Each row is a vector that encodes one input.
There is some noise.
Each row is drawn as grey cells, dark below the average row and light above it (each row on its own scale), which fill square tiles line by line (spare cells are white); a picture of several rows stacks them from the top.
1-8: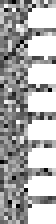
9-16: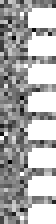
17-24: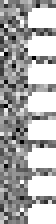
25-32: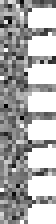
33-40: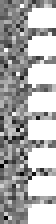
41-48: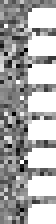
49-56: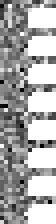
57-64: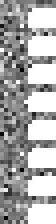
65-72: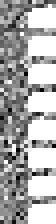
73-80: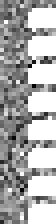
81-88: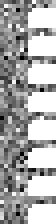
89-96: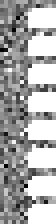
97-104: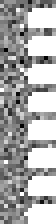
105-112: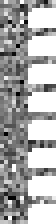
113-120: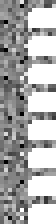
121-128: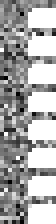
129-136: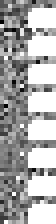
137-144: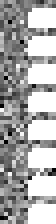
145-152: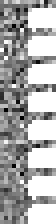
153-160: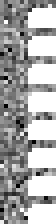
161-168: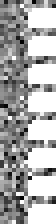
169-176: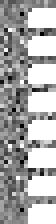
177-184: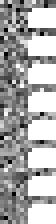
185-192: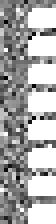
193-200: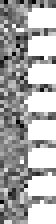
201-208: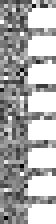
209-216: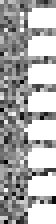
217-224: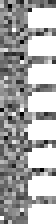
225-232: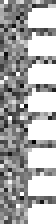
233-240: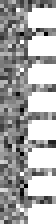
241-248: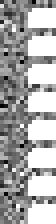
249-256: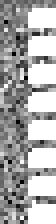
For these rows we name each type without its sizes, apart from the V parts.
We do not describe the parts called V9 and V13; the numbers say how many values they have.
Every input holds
a value of V9 and a value of V13, together with a list of points on a line.
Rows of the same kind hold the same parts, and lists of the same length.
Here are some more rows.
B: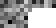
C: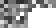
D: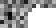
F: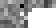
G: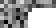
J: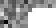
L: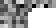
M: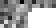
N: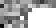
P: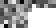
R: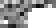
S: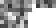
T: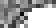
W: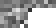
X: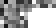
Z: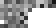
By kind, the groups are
B, X, Z
C, F, G, J, N, P
D, L, M, R, S, T, W

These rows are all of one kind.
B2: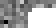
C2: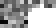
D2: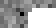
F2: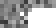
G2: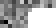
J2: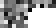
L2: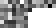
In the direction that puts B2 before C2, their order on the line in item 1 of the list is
D2, J2, F2, G2, L2, B2, C2.
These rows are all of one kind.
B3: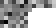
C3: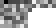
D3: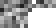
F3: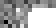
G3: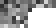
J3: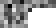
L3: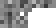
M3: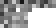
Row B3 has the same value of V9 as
F3 and L3.
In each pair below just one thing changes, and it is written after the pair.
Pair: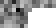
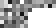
the value of V9
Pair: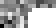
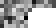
the value of V13
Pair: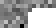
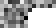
the place on the line in item 1 of the list
